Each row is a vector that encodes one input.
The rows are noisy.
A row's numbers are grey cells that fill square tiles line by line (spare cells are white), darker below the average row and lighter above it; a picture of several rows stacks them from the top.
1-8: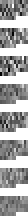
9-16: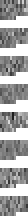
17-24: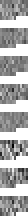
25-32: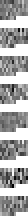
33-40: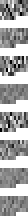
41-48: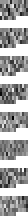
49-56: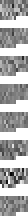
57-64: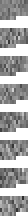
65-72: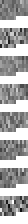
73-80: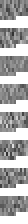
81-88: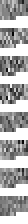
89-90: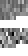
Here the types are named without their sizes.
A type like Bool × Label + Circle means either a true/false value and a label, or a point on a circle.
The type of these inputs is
Bool × Label + Line.
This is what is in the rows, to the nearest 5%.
About 45% of them hold a label and a true/false value. The rest hold a point on a line.
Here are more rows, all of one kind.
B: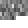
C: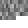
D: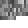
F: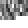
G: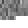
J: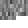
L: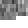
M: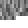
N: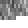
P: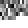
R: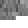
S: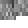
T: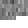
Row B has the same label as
D and S.
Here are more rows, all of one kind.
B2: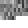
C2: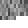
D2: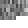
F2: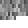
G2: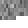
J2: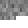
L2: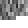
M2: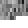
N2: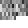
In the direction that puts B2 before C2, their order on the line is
B2, L2, J2, F2, C2, N2, G2, D2, M2.
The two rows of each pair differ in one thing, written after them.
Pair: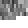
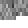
the label
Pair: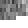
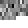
the true/false value
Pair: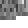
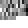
the label
